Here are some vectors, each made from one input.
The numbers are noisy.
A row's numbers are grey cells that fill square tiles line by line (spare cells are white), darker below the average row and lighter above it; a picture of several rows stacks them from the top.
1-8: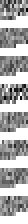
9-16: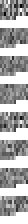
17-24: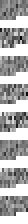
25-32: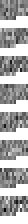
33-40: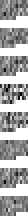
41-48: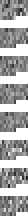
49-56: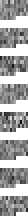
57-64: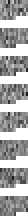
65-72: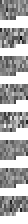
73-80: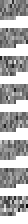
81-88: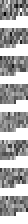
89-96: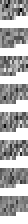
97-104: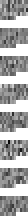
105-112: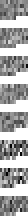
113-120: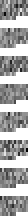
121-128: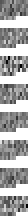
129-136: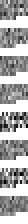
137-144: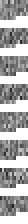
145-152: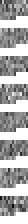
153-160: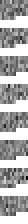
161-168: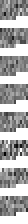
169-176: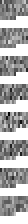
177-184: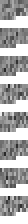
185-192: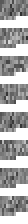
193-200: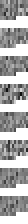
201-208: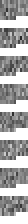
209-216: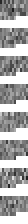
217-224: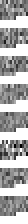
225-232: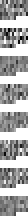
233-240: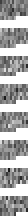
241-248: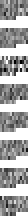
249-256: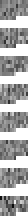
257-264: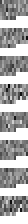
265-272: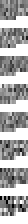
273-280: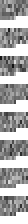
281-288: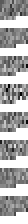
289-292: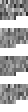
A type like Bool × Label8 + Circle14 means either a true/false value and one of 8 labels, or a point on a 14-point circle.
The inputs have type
Circle15.
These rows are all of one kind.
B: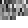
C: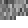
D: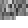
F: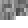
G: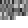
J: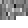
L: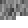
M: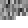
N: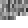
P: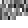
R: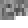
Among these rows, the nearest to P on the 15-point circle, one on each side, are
J and N.
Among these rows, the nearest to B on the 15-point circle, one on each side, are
C and L.
